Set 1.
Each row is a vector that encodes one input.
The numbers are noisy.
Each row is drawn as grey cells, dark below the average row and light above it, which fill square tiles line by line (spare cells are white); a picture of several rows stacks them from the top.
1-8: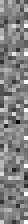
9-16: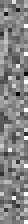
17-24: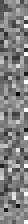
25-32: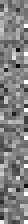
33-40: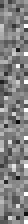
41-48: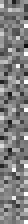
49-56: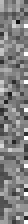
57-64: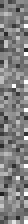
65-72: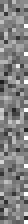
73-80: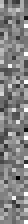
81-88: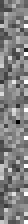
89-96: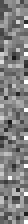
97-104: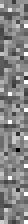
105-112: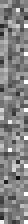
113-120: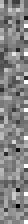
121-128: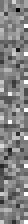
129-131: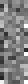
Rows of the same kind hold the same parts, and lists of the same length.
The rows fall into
2 kinds.
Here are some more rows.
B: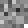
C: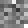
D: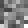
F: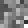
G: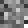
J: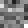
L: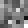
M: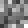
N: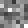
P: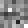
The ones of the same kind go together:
B, C, D, F, G
J, L, M, N, P

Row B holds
a point on an 11-point line.
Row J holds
a point on a 10-point circle.
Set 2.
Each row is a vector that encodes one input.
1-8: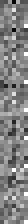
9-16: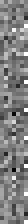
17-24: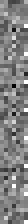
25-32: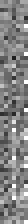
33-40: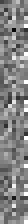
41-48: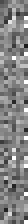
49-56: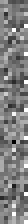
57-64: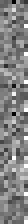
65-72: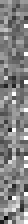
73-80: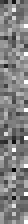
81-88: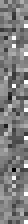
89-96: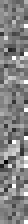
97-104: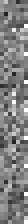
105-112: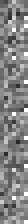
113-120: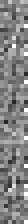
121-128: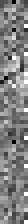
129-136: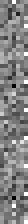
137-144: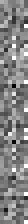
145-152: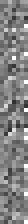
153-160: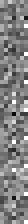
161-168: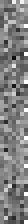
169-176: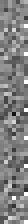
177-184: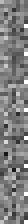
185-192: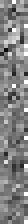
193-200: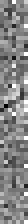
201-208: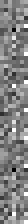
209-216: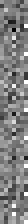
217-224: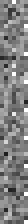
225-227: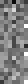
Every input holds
a list of up to two points on an 11-point line.
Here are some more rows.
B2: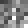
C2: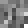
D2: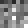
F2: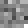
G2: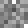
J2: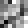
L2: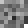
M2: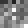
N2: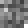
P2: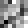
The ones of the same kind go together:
B2, D2, M2
C2, F2, G2, L2, N2
J2, P2

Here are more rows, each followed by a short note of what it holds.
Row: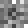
a list of two items
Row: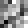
the empty list
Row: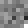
a list of two items
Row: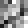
the empty list
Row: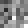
a list of one item
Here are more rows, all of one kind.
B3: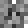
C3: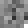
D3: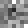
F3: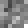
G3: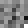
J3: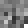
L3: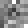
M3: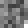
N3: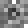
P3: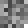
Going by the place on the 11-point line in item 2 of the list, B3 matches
M3 and P3.
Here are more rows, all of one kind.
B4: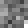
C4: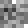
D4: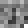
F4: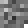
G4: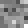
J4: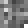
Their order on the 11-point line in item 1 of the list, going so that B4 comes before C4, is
J4, F4, D4, B4, G4, C4.
